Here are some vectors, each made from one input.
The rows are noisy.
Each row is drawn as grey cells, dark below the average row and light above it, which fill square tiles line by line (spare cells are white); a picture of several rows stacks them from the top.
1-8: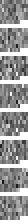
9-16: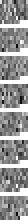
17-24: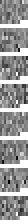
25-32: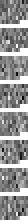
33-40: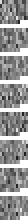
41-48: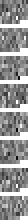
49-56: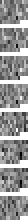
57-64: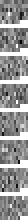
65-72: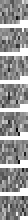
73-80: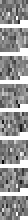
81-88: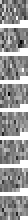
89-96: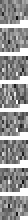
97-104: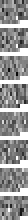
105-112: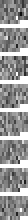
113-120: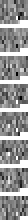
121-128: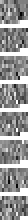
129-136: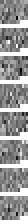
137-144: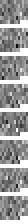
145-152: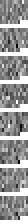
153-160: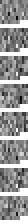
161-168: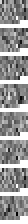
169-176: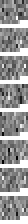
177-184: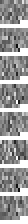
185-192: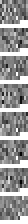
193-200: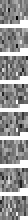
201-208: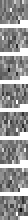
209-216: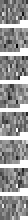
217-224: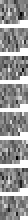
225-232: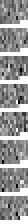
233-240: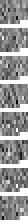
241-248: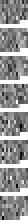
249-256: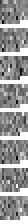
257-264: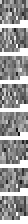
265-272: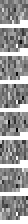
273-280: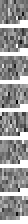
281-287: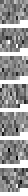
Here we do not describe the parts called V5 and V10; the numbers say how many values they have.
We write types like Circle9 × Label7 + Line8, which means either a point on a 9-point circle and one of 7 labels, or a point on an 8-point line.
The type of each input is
Label9 × (Label9 × Label9 × Label9 × V10 + V5).
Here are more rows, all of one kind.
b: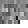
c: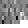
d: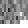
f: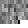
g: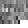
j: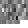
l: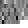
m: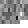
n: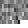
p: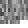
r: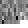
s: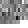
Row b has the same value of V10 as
j and s.
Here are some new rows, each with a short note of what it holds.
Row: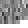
four labels (each one of 9) and a value of V10
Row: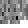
four labels (each one of 9) and a value of V10
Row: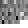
four labels (each one of 9) and a value of V10
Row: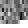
one of 9 labels and a value of V5
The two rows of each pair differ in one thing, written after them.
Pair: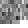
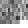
the value of V10
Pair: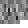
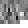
the value of V10
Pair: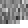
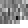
the value of V10
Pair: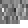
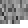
one of the four labels
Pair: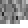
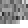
one of the four labels
